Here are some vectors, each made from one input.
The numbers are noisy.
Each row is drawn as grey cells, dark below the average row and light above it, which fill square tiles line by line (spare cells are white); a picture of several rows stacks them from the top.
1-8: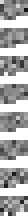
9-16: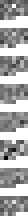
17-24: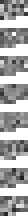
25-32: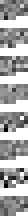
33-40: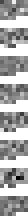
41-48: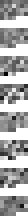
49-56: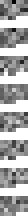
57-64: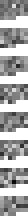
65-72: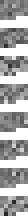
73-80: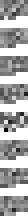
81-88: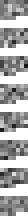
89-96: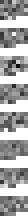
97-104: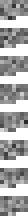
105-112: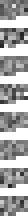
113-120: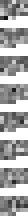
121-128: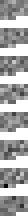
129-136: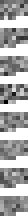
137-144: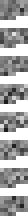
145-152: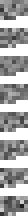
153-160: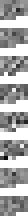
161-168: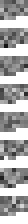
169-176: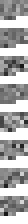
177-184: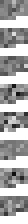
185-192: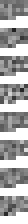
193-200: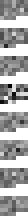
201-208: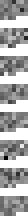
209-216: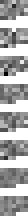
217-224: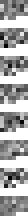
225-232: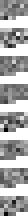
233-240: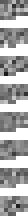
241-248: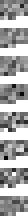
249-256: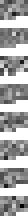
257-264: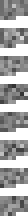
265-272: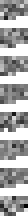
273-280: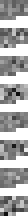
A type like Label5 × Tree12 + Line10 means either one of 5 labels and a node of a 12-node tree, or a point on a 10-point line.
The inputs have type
Line10 + List2(Line7).
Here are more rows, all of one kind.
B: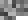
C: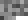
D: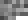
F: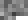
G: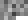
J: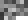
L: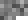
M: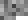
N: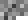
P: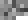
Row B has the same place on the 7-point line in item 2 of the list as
C, D, J and M.
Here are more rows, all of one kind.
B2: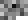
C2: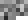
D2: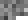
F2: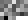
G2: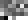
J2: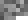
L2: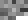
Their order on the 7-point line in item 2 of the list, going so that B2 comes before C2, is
F2, L2, G2, D2, B2, J2, C2.
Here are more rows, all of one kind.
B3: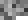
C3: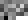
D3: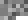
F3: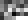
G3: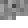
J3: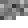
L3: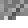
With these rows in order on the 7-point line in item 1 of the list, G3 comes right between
C3 and D3.
